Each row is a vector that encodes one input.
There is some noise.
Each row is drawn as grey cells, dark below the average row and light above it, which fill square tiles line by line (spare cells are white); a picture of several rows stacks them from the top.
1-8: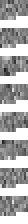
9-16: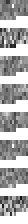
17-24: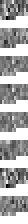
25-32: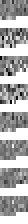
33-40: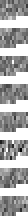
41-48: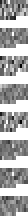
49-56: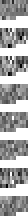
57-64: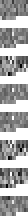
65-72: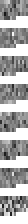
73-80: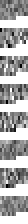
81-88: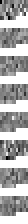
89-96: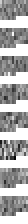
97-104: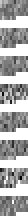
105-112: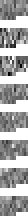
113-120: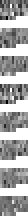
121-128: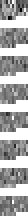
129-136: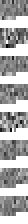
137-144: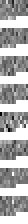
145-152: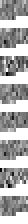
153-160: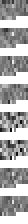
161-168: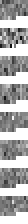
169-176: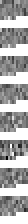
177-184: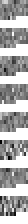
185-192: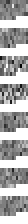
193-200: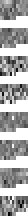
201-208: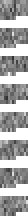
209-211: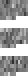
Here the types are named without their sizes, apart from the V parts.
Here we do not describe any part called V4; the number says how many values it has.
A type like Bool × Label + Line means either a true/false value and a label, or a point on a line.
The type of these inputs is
Label + Line × (Line + V4).
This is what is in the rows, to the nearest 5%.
About 25% of them hold a label. The rest hold a point on a line, together with either a point on a line, or a value of V4.
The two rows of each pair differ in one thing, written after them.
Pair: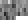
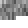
the value of V4
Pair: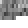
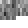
the value of V4
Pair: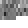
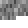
the value of V4
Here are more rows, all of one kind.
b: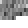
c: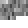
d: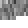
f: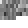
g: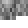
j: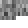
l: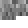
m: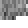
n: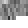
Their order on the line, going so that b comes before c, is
m, l, j, b, f, d, c, g, n.
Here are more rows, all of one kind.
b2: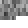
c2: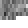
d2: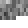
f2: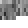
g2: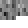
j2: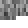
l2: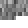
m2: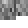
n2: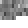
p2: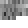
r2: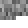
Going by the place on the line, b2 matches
j2 and r2.
